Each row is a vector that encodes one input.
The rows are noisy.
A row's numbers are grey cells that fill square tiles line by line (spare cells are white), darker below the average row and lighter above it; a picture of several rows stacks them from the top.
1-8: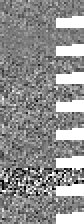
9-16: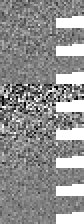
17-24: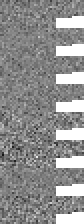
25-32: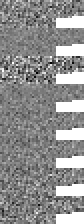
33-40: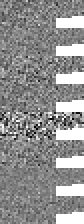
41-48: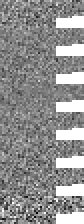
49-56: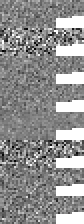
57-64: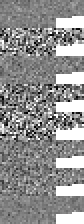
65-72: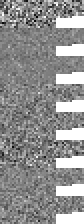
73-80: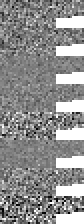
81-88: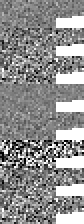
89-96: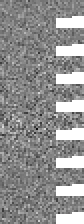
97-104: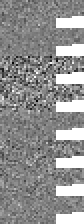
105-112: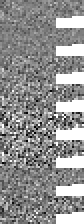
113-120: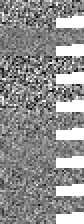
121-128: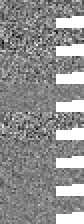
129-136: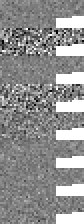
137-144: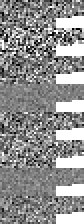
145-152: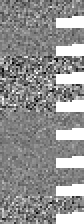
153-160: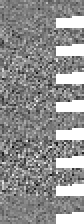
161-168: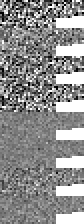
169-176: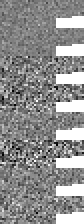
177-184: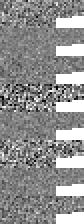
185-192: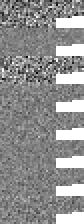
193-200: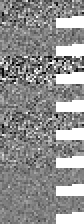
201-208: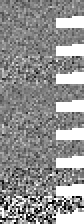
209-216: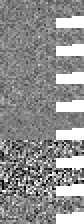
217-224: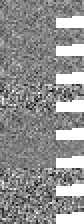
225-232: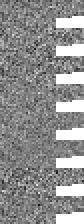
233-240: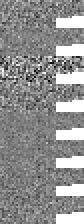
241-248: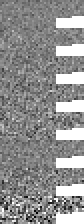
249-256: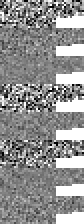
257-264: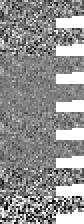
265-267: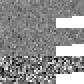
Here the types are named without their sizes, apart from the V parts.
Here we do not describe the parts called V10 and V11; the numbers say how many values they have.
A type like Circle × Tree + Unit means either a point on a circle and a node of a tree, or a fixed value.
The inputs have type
Bool × Bool × Bool × Bool × (Line + V11) × (Tree + Unit) × V10.
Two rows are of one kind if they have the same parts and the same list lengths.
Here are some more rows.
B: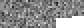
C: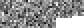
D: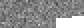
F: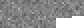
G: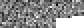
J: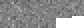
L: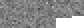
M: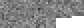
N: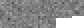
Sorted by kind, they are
B, C, N
D, J
F, M
G, L

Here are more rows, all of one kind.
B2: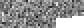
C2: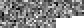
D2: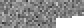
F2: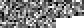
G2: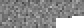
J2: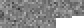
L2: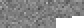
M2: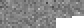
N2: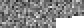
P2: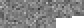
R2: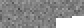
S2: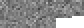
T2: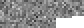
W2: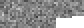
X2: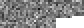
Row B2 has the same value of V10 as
G2, M2, R2 and W2.
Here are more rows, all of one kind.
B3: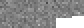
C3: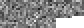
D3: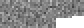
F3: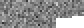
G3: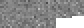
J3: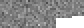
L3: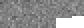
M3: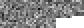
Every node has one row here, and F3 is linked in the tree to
C3, D3, L3 and M3.
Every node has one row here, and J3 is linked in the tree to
M3.
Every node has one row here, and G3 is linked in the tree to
C3.
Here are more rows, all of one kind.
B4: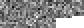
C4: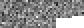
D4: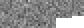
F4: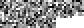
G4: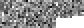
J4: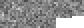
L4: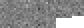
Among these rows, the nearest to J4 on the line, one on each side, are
B4 and F4.
